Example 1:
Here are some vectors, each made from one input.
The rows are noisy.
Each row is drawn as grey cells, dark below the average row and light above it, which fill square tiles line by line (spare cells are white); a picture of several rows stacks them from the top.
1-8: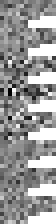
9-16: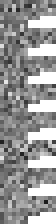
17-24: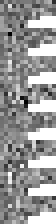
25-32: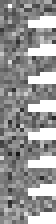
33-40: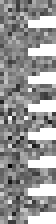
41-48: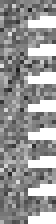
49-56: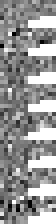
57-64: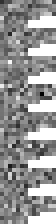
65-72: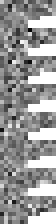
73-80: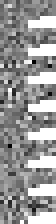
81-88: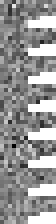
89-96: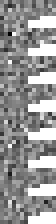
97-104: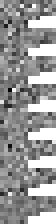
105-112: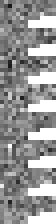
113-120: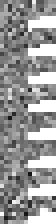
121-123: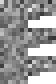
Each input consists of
four true/false values, together with either a point on each of two 5-point circles, or a fixed value.
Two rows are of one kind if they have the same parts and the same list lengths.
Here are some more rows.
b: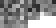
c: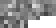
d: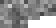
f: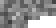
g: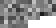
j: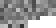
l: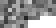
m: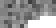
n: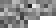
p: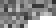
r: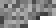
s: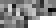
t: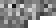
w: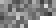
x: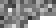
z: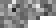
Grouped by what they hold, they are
b, c, f, s, t, w
d, g, j, l, m, n, p, r, x, z

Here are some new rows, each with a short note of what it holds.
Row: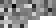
a point on each of two 5-point circles and four true/false values
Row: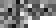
four true/false values
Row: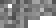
four true/false values
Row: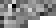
a point on each of two 5-point circles and four true/false values
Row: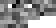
four true/false values
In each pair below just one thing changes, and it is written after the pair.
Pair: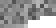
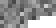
the place on one of the two 5-point circles
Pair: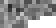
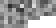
the place on one of the two 5-point circles
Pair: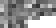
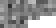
the place on one of the two 5-point circles
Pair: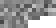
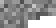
one of the four true/false values
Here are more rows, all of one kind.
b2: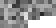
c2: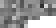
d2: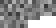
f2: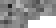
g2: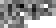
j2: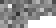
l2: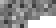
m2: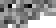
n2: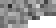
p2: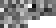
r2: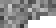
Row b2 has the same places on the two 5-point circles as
d2, g2 and m2.
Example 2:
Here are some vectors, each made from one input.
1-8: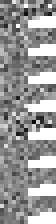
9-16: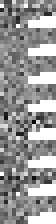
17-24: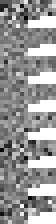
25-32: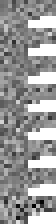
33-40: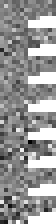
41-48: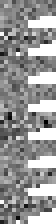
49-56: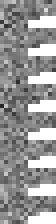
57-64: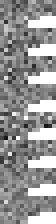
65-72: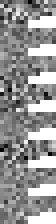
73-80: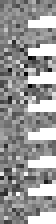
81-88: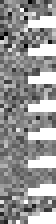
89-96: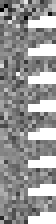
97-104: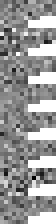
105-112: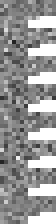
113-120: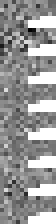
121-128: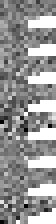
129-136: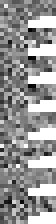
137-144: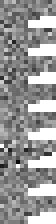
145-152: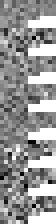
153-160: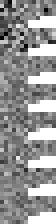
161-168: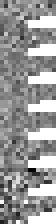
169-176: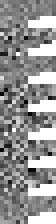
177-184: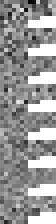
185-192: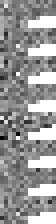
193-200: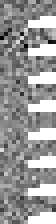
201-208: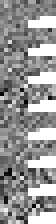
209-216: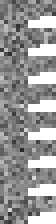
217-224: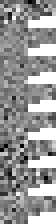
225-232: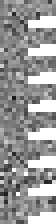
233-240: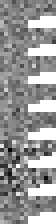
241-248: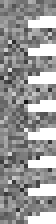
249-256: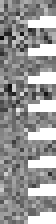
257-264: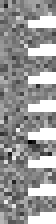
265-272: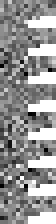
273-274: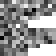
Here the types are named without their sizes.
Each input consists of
either a fixed value, or a point on each of two lines, or a node of a tree, or three true/false values.
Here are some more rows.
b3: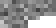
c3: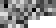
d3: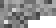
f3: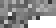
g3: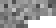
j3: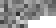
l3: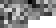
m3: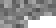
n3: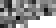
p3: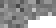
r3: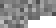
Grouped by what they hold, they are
b3, m3, p3, r3
c3
d3, f3, g3, j3
l3, n3

